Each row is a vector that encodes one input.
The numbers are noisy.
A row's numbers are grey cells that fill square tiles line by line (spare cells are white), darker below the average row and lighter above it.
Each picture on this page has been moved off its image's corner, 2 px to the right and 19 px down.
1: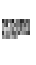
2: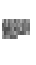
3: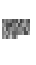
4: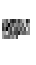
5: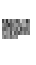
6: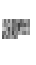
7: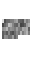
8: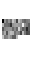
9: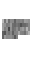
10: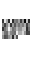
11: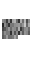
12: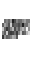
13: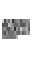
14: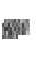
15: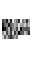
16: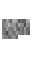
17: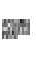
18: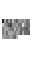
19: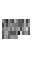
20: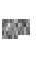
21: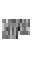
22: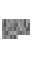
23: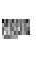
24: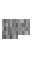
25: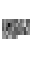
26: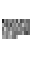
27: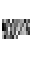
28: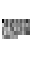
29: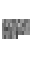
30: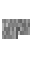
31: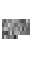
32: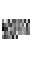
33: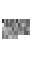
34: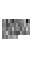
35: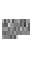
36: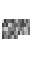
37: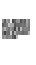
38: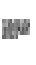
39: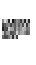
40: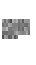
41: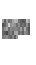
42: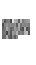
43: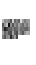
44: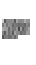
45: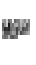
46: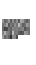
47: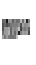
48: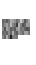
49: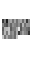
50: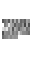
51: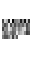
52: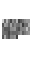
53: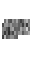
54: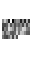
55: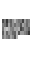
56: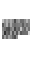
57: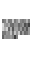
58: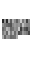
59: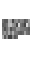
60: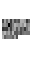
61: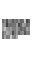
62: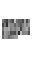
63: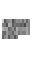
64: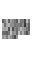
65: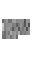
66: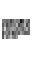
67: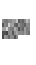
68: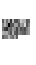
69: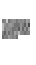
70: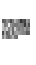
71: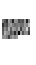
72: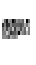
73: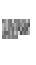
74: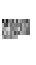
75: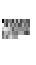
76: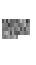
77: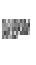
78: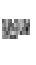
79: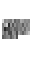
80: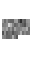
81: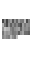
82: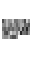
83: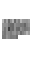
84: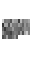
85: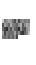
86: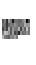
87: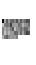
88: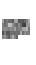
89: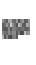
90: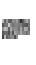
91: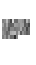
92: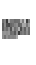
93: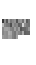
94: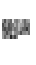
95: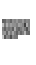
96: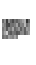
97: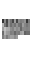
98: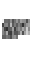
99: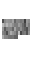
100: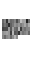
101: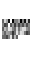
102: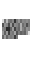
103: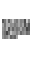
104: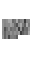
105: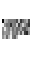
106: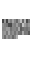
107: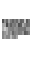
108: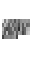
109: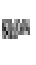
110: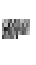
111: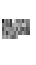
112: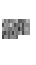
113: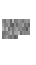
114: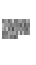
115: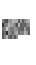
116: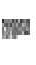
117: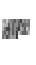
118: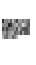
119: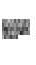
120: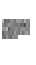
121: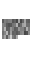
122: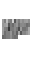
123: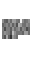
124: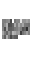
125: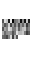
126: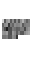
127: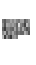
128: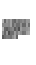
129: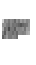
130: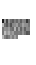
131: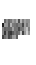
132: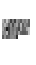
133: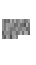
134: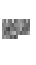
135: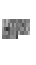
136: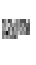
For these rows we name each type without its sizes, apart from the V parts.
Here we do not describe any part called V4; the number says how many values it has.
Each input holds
a list of items, each a true/false value and a value of V4.
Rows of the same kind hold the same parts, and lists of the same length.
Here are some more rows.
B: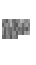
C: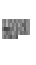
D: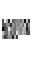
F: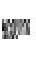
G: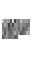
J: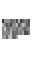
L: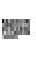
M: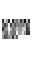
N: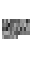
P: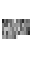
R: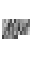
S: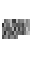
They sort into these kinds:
B, C, G, R, S
D, F, M
J, L, N, P

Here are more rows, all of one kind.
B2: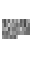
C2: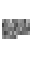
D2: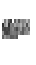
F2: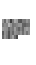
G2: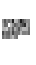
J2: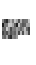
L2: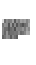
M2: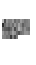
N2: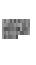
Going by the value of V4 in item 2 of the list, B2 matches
G2 and J2.
